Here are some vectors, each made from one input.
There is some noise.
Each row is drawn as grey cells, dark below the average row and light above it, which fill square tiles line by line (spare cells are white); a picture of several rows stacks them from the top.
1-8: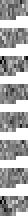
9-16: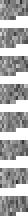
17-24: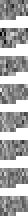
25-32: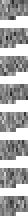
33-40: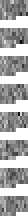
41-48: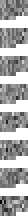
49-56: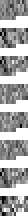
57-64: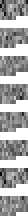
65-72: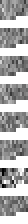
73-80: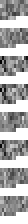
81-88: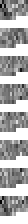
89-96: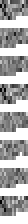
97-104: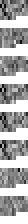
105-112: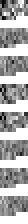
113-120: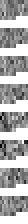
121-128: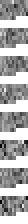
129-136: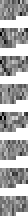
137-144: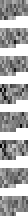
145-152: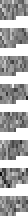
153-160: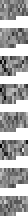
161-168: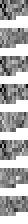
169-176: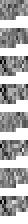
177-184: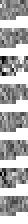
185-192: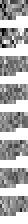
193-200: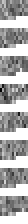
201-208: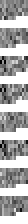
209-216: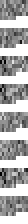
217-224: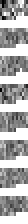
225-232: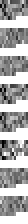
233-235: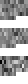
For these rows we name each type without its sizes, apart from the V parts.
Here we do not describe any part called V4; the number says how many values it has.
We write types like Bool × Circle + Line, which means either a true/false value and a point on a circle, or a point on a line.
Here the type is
List(Label × (Line + V4)).
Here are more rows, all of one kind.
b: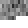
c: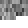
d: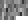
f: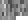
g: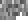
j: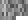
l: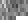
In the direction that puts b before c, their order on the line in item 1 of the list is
g, l, f, j, d, b, c.
